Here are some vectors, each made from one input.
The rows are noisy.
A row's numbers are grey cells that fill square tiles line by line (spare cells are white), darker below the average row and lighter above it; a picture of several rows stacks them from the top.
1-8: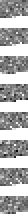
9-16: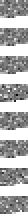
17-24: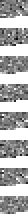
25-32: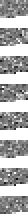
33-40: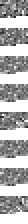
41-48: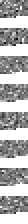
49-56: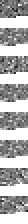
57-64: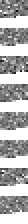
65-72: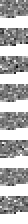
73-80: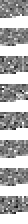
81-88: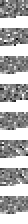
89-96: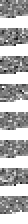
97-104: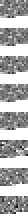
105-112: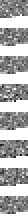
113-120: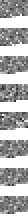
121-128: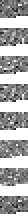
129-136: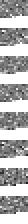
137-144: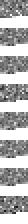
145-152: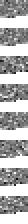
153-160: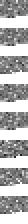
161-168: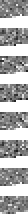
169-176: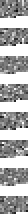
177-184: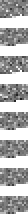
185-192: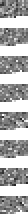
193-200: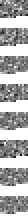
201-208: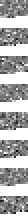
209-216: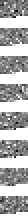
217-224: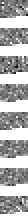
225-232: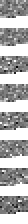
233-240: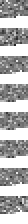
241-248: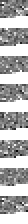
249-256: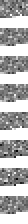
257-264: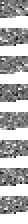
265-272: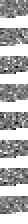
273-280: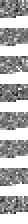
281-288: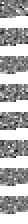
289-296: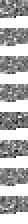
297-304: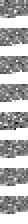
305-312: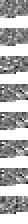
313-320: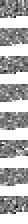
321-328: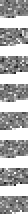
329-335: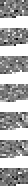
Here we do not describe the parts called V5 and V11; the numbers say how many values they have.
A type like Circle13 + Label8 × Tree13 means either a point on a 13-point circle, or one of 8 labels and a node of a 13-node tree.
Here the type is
List2(Circle10) + V5 × V11.
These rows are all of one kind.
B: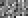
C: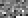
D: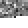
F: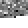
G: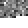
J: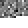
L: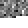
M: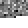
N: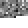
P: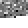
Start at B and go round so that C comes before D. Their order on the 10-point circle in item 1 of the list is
B, J, G, L, C, M, P, F, D, N.
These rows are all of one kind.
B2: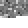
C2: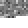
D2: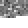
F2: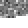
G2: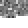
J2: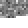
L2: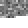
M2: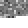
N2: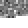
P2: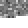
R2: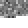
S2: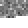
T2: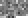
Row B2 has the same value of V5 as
D2 and G2.
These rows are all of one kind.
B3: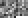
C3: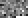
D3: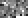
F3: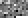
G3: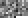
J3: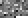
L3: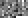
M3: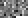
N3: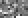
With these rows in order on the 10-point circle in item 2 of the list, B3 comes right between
G3 and N3.
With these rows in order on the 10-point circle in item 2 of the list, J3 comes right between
C3 and N3.
